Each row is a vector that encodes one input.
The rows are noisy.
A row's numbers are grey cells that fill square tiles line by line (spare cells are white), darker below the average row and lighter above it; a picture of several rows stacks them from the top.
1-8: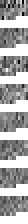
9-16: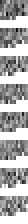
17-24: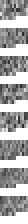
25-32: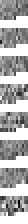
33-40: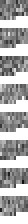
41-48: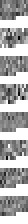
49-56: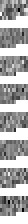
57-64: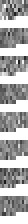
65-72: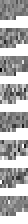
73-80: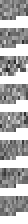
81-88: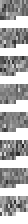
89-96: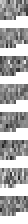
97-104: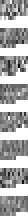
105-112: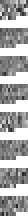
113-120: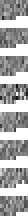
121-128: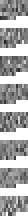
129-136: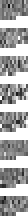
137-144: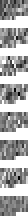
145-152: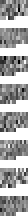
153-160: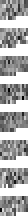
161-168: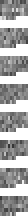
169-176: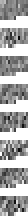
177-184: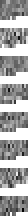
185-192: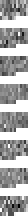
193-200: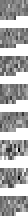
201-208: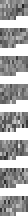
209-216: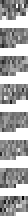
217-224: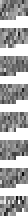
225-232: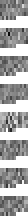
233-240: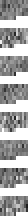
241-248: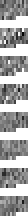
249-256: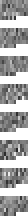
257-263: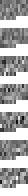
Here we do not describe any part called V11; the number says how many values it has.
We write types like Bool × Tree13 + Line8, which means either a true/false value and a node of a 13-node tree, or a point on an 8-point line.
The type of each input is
Bool × Bool × Bool × Bool × V11 + Label6 × Line6.
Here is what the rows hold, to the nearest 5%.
About 20% of them hold one of 6 labels and a point on a 6-point line. The rest hold four true/false values and a value of V11.
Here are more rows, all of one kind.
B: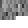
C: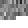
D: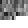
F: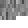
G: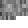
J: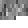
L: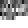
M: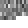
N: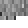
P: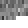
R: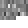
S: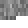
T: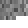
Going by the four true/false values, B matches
D and L.
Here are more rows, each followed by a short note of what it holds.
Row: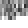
one of 6 labels and a point on a 6-point line
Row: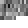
four true/false values and a value of V11
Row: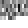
one of 6 labels and a point on a 6-point line
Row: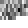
one of 6 labels and a point on a 6-point line
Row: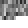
four true/false values and a value of V11
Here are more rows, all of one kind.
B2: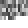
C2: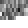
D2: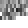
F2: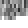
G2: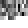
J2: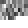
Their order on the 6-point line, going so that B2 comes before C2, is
G2, B2, C2, J2, D2, F2.
